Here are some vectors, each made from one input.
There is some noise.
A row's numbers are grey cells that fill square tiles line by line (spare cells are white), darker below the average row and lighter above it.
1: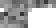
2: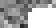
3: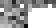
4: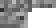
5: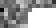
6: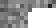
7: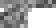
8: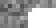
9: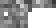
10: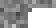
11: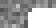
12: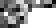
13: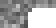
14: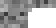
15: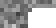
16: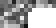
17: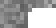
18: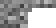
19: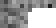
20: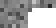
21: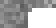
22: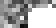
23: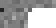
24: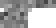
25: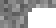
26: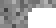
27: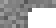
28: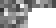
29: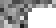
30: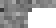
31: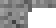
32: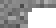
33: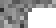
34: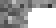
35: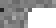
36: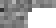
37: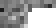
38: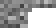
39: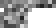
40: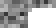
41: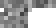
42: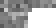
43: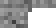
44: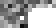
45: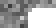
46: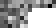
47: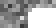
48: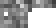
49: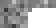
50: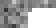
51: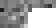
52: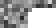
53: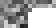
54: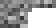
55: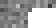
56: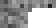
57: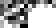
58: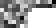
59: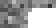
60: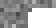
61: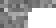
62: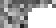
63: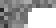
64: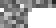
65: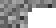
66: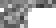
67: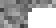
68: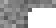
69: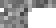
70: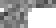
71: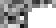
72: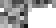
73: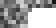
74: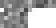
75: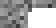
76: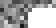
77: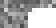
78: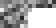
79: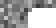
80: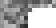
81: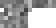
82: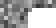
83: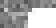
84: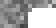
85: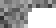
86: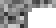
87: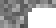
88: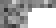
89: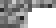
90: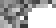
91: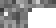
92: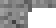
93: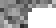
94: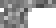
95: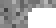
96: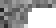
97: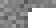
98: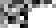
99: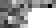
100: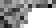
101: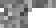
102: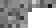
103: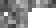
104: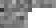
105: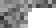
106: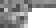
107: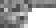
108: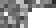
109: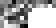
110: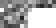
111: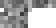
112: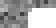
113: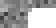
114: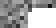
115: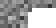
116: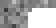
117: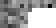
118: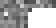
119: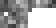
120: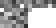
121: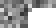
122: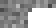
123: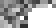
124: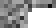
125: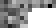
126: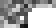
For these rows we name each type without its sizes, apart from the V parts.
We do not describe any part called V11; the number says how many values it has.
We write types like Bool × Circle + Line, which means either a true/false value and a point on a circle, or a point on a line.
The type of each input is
Bool × (Line + V11).
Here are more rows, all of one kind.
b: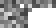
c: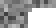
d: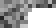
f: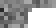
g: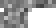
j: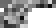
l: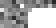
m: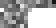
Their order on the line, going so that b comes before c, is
b, j, g, m, l, d, c, f.
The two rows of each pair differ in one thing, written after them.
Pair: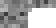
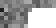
the place on the line
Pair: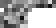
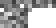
the true/false value
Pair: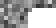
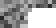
the place on the line
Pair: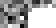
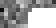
the true/false value
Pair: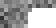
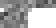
the place on the line
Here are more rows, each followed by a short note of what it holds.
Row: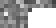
a true/false value and a value of V11
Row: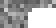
a true/false value and a value of V11
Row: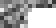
a point on a line and a true/false value
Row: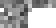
a point on a line and a true/false value
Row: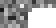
a point on a line and a true/false value
